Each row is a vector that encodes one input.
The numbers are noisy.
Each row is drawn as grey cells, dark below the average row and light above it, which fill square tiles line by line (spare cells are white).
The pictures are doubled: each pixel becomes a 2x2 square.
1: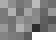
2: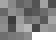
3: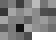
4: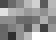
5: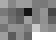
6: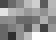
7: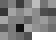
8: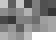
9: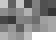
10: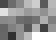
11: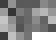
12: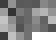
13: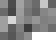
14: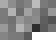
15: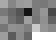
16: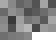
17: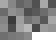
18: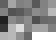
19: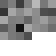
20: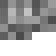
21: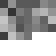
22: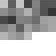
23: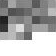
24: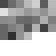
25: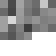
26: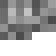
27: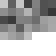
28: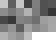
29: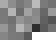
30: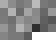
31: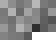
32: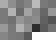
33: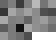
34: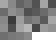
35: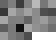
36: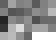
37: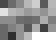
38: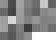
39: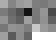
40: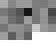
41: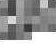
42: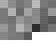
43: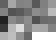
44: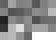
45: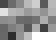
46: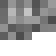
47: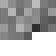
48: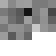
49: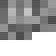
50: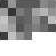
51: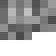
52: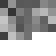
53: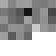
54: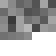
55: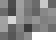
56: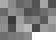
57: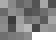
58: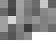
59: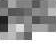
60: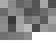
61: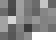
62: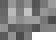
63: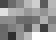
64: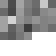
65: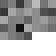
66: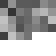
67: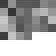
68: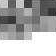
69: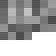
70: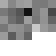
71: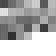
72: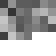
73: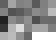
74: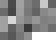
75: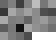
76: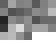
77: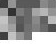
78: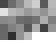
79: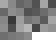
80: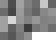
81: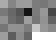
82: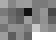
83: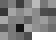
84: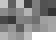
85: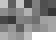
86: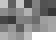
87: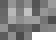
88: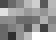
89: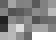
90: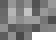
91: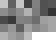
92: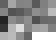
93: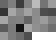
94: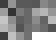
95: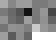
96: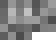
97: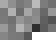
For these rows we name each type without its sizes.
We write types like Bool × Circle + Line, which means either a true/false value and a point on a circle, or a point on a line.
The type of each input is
Label.
